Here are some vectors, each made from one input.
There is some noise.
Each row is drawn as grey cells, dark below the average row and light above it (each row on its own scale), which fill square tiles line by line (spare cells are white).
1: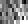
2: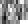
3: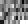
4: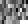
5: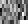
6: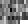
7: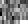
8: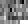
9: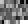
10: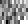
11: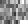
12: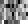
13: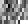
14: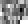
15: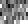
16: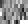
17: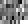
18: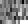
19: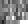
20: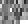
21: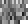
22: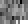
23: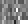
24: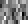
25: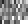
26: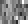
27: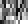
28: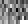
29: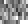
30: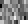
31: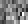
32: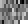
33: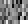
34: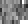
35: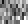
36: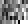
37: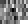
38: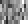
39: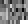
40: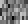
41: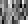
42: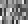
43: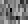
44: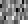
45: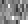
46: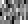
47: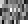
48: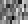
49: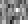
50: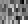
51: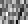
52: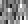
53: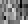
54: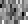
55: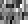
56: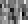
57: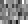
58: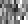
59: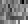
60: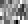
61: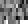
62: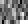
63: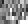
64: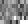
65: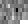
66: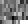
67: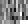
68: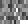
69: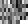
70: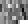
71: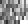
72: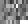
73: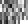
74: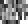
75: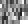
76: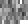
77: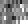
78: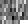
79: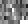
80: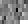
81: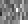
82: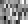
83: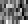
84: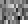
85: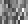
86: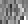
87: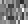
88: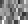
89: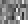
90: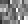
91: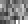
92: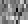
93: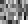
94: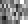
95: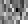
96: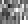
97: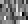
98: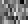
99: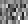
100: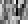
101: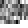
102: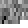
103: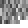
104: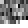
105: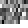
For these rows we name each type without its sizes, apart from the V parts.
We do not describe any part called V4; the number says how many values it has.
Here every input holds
a point on a line and a true/false value, together with either a point on a line, or a value of V4.
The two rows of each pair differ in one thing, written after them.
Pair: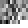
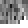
the value of V4
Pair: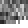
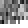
the value of V4
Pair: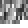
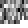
the value of V4
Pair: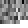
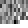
the value of V4
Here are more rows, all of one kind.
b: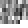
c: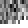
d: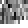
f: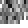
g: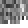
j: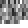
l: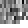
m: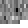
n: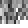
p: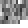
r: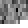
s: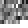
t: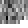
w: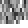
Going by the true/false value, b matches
m, p, r and s.
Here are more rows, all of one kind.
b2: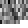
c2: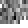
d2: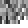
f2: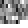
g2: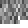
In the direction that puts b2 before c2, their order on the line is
b2, g2, d2, f2, c2.
